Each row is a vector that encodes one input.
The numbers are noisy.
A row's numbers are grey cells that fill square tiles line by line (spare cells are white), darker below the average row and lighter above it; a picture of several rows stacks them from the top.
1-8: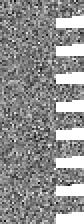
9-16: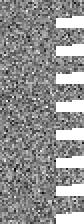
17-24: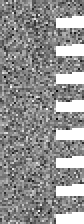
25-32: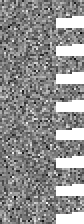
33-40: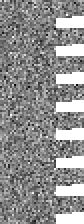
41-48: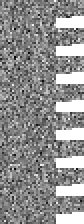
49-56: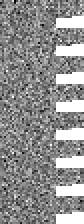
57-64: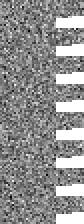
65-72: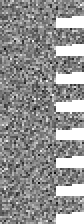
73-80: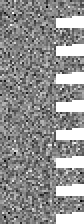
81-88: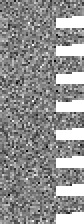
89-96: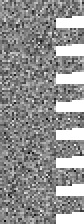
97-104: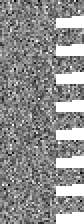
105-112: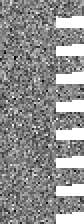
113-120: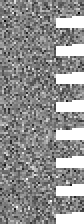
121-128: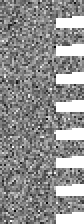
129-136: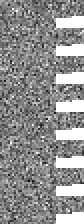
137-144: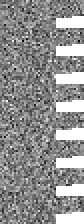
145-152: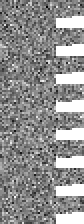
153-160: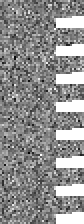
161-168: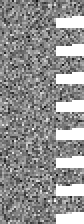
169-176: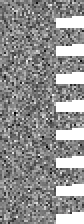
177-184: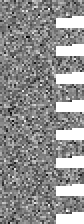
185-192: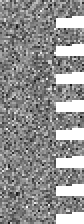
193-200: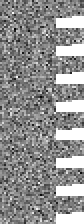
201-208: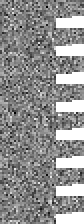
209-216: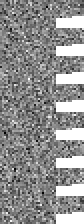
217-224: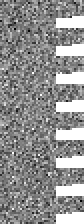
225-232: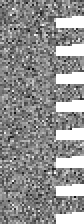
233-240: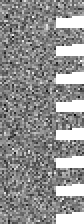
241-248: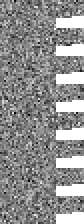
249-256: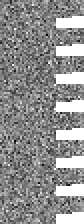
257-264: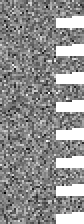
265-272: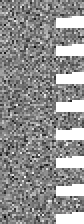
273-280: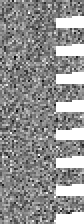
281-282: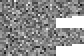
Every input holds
either a point on a 15-point line, or a node of a 9-node tree and a true/false value.
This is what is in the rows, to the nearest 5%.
About 60% of them hold a point on a 15-point line. The rest hold a node of a 9-node tree and a true/false value.
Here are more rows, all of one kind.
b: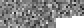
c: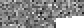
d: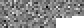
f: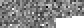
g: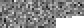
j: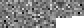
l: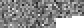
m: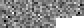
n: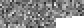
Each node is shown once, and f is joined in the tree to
c and d.
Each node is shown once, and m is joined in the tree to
j.
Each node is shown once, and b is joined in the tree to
j.
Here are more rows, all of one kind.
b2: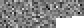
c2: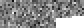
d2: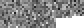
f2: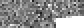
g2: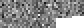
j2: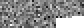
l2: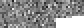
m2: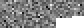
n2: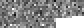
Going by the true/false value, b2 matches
j2 and m2.
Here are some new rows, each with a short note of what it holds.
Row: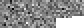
a point on a 15-point line
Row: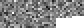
a node of a 9-node tree and a true/false value
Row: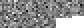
a node of a 9-node tree and a true/false value
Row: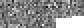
a node of a 9-node tree and a true/false value
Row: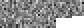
a point on a 15-point line
